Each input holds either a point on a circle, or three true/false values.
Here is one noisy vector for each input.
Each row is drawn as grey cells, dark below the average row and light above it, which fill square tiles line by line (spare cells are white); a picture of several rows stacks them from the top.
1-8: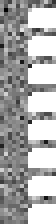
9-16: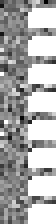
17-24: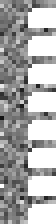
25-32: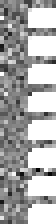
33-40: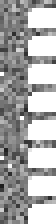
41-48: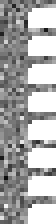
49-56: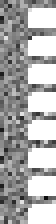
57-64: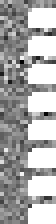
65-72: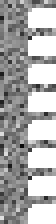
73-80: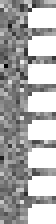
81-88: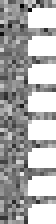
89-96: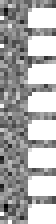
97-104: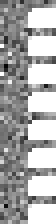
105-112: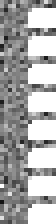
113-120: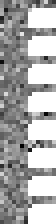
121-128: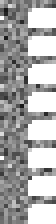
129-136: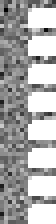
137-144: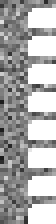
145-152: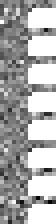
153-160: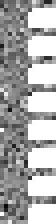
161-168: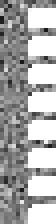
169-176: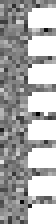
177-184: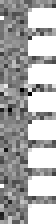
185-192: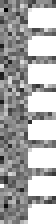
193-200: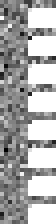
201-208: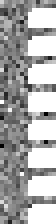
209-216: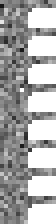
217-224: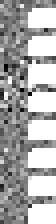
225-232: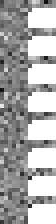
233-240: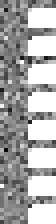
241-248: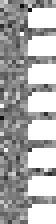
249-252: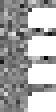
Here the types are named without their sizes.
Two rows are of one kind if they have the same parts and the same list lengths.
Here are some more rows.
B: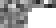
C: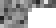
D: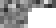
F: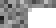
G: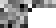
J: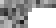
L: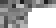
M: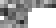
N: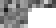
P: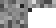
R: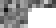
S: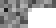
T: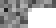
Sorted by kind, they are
B, C, D, F, J, M, N, R, S, T
G, L, P

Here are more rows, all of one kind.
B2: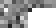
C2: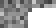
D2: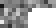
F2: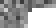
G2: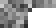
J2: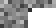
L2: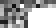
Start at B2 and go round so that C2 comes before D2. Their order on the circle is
B2, L2, G2, J2, C2, D2, F2.
